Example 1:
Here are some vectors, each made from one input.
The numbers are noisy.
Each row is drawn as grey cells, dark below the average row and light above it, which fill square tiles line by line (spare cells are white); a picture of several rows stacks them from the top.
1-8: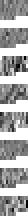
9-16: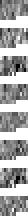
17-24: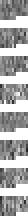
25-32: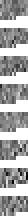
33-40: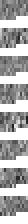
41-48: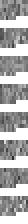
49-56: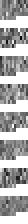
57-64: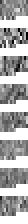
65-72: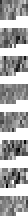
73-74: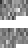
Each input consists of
either a point on a 10-point circle, or one of 7 labels.
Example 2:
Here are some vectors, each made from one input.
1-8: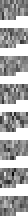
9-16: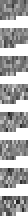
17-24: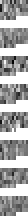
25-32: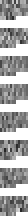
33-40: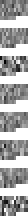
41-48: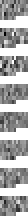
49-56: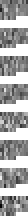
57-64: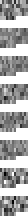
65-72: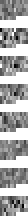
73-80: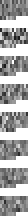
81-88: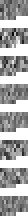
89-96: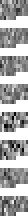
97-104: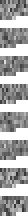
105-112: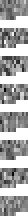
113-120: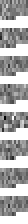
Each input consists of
either a node of an 11-node tree, or four true/false values.
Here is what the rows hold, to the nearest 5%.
About 20% of them hold a node of an 11-node tree. The rest hold four true/false values.
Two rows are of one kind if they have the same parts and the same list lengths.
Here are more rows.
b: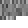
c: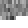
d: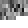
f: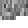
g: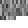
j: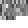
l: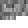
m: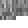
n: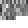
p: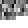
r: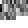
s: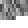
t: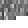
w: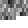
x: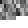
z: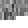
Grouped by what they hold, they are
b, c, f, g, j, l, m, n, p, r, s, t, x, z
d, w

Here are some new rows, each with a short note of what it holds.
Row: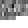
four true/false values
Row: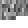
four true/false values
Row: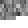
four true/false values
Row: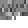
a node of an 11-node tree
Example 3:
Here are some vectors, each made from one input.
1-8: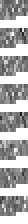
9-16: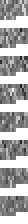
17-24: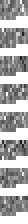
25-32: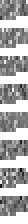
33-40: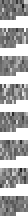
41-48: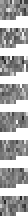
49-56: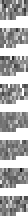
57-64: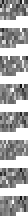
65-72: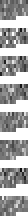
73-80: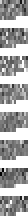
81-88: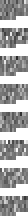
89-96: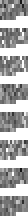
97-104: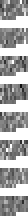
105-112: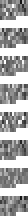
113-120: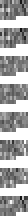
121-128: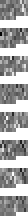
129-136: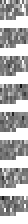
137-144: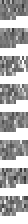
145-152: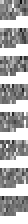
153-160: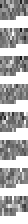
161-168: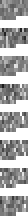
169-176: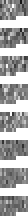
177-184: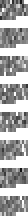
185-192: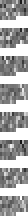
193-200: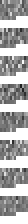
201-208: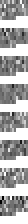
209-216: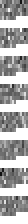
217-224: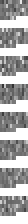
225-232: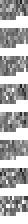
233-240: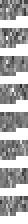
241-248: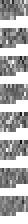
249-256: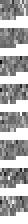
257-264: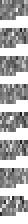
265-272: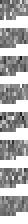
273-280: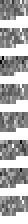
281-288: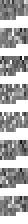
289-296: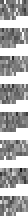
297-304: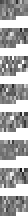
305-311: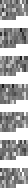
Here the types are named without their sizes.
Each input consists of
a list of points on a line.
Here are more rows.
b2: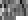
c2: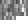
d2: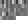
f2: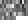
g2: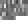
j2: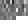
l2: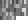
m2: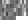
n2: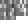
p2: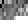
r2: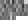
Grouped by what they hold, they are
b2, f2
c2, d2, g2, j2, l2, m2, n2, r2
p2

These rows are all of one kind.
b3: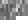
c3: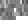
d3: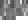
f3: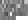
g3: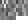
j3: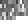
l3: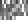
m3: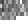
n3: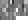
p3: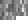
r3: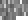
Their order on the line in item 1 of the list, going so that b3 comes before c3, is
f3, b3, n3, r3, c3, g3, d3, l3, p3, m3, j3.
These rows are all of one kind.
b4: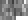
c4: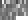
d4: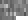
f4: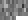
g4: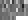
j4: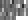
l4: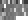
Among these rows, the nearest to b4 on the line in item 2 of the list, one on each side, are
d4 and g4.
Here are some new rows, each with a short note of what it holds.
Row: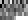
the empty list
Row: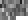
a list of one item
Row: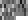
a list of one item
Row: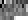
the empty list
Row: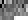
the empty list
